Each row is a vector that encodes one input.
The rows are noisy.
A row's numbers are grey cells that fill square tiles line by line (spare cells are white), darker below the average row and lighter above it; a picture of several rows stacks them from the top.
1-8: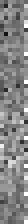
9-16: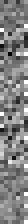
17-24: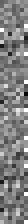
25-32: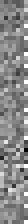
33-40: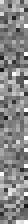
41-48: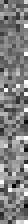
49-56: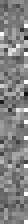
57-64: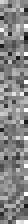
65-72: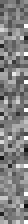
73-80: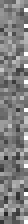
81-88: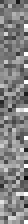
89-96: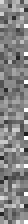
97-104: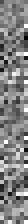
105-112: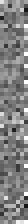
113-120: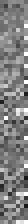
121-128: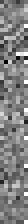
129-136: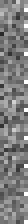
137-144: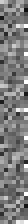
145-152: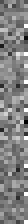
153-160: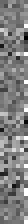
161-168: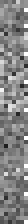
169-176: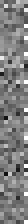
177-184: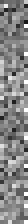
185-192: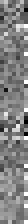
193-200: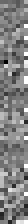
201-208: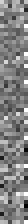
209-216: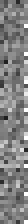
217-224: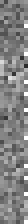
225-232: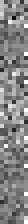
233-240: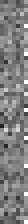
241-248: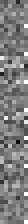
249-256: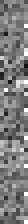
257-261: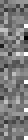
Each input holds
either a point on a 5-point line, or a node of a 13-node tree.
